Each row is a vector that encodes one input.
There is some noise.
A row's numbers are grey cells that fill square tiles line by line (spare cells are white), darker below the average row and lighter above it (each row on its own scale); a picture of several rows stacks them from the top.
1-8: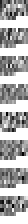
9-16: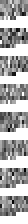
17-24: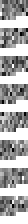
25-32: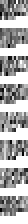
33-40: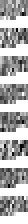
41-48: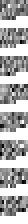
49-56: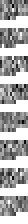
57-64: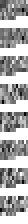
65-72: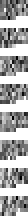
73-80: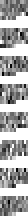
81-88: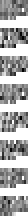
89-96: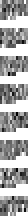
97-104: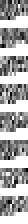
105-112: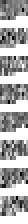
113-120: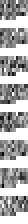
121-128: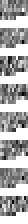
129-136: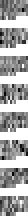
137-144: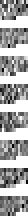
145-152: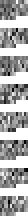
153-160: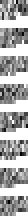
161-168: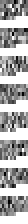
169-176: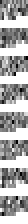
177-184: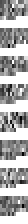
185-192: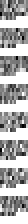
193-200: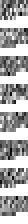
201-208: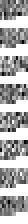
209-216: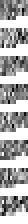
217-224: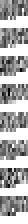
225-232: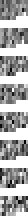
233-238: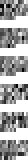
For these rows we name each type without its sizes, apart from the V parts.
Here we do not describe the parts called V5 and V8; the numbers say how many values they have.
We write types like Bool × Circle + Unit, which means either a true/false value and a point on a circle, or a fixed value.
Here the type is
Bool × Tree × (Tree + V5 × V8).
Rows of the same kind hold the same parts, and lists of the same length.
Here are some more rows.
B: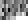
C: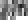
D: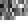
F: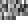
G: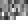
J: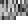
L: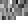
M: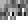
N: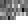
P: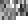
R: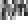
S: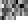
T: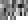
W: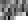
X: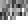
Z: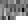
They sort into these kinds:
B, F, G, J, L, N, P, S, W, Z
C, D, M, R, T, X

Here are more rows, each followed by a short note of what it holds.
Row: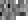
a node of each of two trees and a true/false value
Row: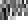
a node of each of two trees and a true/false value
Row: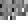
a node of each of two trees and a true/false value
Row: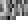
a node of a tree, a true/false value, a value of V5 and a value of V8
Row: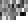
a node of each of two trees and a true/false value
